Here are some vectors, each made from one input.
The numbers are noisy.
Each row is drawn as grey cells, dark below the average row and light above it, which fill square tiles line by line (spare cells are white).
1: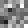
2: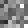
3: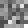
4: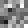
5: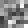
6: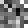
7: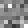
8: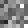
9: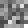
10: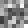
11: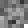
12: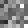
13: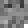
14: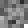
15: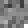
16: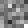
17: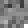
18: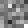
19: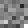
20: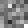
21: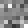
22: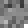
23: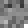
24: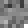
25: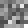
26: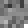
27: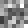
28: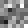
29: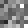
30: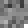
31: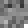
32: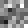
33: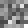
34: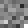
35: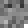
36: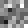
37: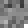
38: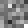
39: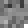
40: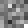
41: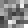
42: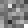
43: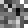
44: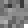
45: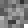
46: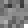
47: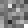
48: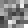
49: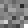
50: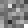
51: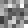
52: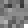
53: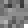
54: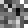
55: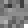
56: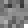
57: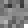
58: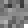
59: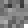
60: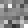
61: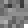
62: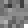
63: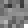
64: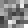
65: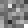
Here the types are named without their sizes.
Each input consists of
either a point on a circle and a true/false value, or a fixed value.
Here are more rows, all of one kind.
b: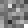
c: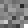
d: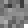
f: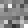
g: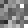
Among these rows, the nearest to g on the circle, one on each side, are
b and d.
